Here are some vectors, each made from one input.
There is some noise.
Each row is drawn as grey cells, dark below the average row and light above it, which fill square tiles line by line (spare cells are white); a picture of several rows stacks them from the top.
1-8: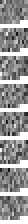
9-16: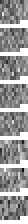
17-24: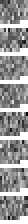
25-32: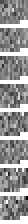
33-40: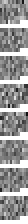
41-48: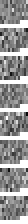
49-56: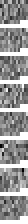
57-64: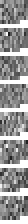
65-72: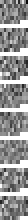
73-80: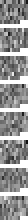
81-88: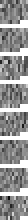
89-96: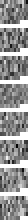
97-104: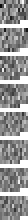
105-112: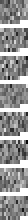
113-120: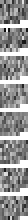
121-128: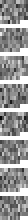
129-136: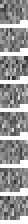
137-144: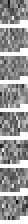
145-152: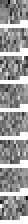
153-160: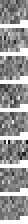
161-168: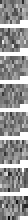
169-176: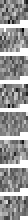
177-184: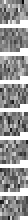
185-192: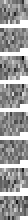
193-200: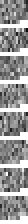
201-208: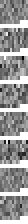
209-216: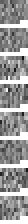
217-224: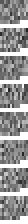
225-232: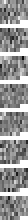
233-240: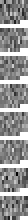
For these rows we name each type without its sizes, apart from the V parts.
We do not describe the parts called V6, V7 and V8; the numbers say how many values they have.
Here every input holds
either a value of V6, a value of V7 and a value of V8, or a list of points on a line.
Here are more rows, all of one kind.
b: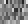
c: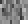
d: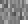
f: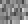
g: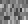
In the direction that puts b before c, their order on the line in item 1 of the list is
d, b, f, c, g.
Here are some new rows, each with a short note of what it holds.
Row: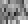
a list of one item
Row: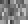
a list of two items
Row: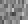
a list of three items
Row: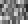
a value of V6, a value of V7 and a value of V8
